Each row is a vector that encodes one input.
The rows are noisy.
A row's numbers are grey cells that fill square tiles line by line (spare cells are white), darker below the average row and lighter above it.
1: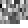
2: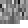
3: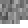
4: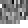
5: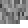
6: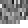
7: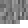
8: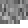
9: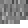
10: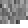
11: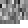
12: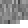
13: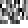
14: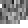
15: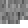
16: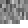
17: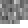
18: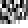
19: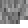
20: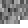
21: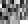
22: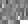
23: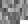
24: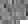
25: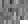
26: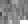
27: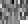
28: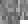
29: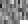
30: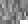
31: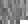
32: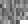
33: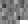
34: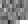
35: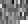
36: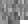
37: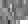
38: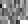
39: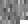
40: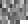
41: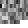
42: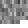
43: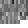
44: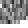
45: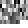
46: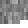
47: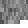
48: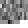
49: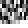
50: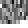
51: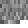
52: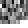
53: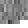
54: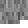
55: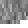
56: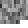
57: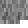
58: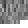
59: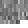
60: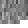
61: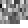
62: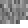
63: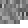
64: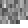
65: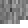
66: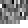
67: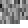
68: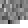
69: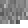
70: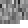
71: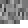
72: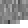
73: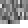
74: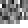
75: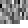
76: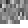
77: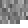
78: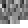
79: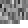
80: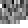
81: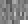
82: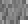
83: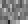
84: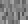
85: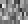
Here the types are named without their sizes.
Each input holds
a point on a line, together with either a fixed value, or a point on each of two lines.
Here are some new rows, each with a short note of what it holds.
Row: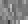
a point on a line
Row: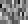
a point on each of three lines
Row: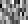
a point on each of three lines
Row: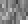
a point on a line
